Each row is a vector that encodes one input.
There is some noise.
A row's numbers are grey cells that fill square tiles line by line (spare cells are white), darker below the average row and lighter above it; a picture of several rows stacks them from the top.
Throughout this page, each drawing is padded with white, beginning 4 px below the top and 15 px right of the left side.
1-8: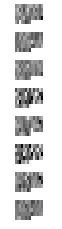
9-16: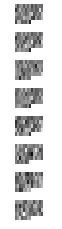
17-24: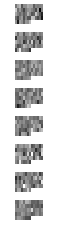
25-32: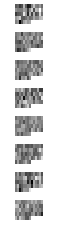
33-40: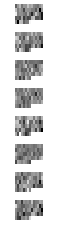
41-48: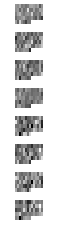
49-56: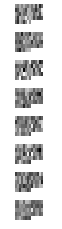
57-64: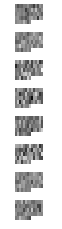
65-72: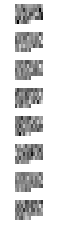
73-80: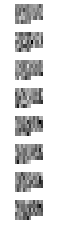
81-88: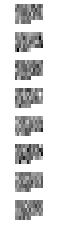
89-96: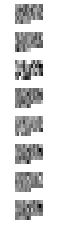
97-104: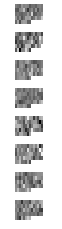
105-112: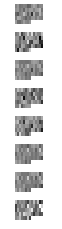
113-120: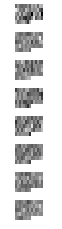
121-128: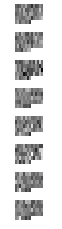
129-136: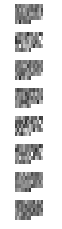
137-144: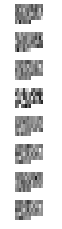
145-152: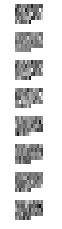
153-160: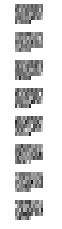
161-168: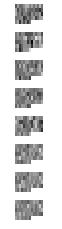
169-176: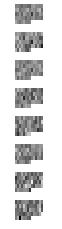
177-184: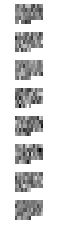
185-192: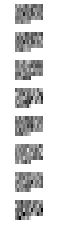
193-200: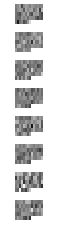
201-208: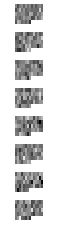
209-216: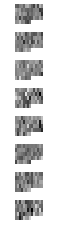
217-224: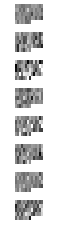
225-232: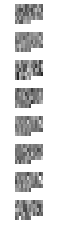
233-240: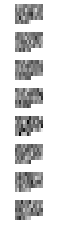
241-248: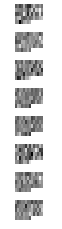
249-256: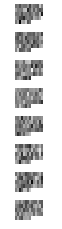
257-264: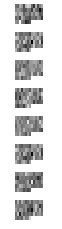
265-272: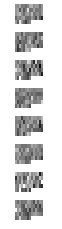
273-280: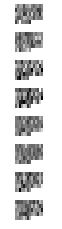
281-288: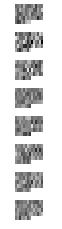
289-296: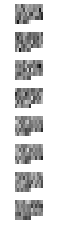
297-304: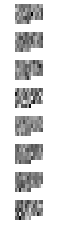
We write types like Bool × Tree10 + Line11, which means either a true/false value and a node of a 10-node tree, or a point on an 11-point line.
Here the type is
Bool × Line7 + Label5 × Line6 + Line8.
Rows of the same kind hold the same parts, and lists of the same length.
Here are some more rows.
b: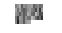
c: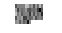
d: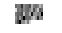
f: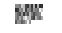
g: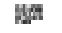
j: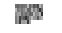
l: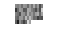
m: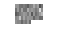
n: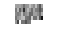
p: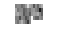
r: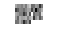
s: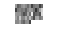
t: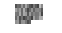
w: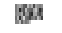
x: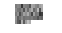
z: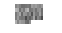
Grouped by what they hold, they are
b, d, f, l, w, x
c, g, j, p, r, s, t
m, n, z

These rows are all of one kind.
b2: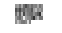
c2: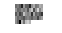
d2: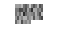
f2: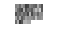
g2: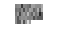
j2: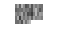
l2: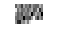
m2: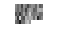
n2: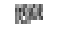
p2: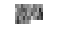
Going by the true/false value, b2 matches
d2, f2, j2 and n2.
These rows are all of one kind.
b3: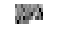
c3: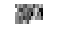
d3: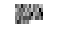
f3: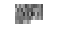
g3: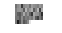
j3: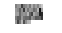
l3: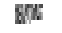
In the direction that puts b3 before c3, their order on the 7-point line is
j3, d3, g3, b3, l3, f3, c3.
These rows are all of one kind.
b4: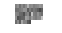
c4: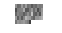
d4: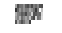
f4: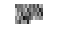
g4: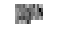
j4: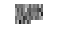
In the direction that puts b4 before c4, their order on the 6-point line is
b4, j4, f4, c4, g4, d4.
